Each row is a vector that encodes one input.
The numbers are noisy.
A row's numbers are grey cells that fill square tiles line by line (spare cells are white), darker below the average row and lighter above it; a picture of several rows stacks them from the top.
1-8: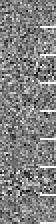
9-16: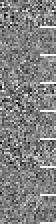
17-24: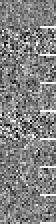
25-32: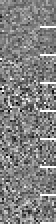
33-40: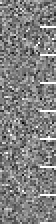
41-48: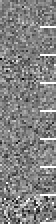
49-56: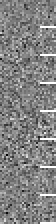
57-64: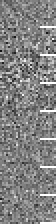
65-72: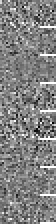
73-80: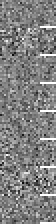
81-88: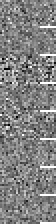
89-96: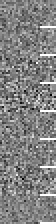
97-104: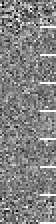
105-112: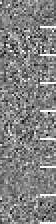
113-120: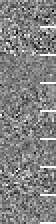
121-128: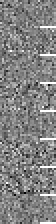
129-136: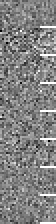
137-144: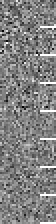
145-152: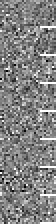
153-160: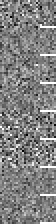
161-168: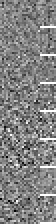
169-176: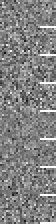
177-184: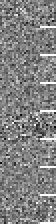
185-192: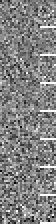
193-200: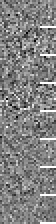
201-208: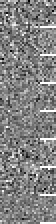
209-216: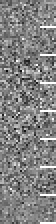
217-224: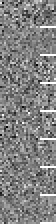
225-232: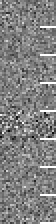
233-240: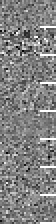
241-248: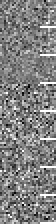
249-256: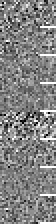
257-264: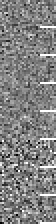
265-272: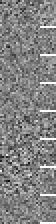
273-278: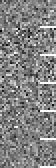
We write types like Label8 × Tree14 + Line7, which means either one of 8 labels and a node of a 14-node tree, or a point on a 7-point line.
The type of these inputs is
Bool × Line15 + Line10.
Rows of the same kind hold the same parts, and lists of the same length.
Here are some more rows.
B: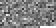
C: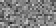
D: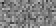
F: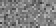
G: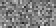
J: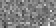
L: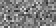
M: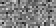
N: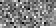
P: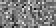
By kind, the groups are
B, C, D, G, L, M, N, P
F, J

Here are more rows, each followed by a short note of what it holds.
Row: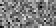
a point on a 15-point line and a true/false value
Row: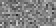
a point on a 10-point line
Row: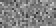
a point on a 10-point line
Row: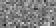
a point on a 10-point line
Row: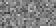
a point on a 15-point line and a true/false value
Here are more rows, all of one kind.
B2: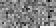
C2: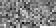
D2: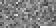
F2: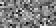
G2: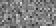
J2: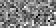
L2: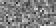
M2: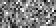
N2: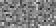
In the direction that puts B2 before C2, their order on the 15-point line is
B2, D2, C2, M2, J2, G2, F2, L2, N2.
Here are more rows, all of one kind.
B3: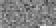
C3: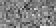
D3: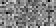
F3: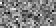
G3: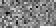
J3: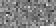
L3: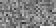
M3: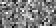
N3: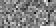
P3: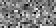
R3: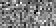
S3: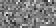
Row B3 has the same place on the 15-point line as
C3 and P3.
